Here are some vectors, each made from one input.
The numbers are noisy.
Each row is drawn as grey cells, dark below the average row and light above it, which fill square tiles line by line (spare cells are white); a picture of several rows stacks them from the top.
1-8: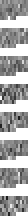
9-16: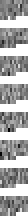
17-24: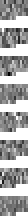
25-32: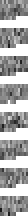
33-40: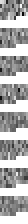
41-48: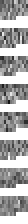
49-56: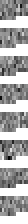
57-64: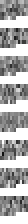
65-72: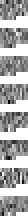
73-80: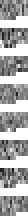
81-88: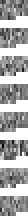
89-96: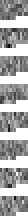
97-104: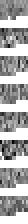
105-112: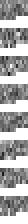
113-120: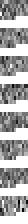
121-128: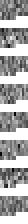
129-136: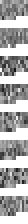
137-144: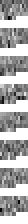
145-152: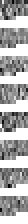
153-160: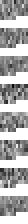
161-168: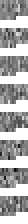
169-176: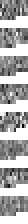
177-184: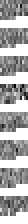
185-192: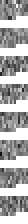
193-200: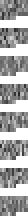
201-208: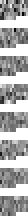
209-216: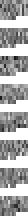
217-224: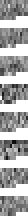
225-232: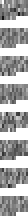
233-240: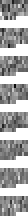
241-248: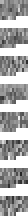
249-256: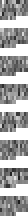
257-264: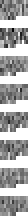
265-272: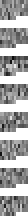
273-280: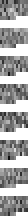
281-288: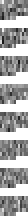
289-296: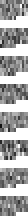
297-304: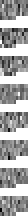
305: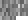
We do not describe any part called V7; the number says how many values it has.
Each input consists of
a point on a 12-point line, together with either a point on an 8-point circle and a point on a 5-point line, or a value of V7.
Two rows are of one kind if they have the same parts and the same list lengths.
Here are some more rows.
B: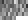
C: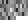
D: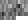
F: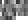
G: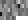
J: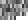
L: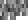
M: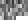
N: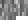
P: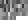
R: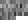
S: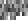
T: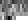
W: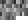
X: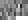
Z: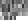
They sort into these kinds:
B, C, F, J, L, M, P, S, T, Z
D, G, N, R, W, X

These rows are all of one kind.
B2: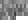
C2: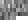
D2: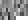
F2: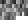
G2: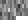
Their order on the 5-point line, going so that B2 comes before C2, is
G2, B2, F2, C2, D2.
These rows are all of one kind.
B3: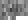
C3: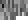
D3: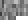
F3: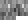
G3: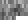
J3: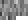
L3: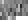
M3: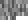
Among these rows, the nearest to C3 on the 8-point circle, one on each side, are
B3 and D3.
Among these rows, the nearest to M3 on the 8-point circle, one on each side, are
D3 and J3.
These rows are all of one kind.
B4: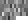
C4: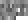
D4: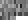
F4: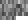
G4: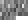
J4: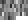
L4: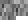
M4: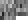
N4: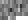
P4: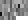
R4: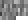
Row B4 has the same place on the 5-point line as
C4, D4, M4 and N4.
